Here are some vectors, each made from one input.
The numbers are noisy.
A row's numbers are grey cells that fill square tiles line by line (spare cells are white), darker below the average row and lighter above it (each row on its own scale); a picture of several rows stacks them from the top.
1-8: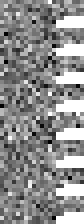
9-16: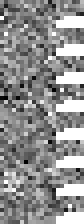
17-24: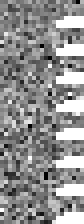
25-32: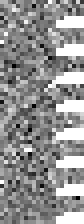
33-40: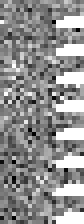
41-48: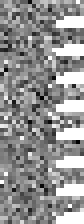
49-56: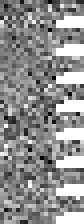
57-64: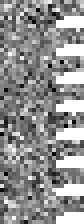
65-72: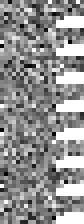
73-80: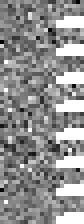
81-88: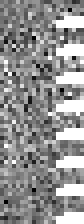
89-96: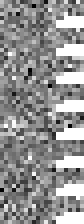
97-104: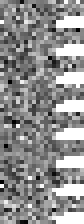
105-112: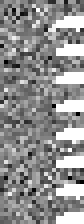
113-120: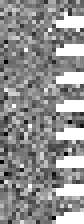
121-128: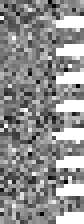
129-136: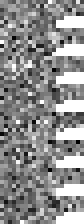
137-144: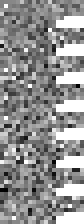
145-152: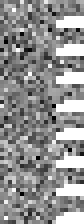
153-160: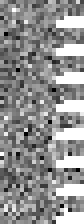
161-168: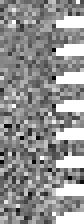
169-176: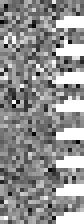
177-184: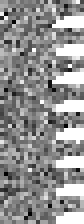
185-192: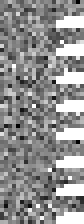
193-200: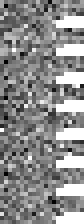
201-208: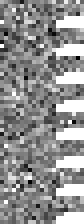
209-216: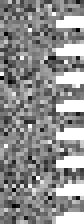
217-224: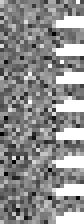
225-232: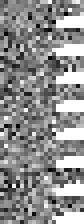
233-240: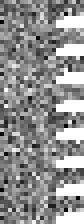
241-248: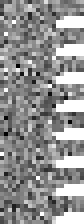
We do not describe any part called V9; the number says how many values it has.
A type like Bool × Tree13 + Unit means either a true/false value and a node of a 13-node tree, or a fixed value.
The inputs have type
Bool × Bool × Bool × Bool × Bool × (Line6 + Line10) × V9.
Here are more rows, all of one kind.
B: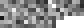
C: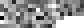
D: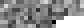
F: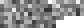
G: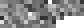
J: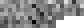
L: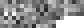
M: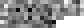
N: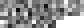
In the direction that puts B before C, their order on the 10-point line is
L, B, C, N, F, M, J, D, G.
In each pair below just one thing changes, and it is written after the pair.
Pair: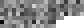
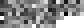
the value of V9
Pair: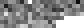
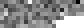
one of the five true/false values
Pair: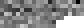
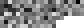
the value of V9
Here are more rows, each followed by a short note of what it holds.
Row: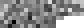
a point on a 10-point line, five true/false values and a value of V9
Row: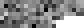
a point on a 6-point line, five true/false values and a value of V9
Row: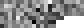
a point on a 10-point line, five true/false values and a value of V9
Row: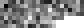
a point on a 6-point line, five true/false values and a value of V9
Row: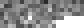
a point on a 6-point line, five true/false values and a value of V9
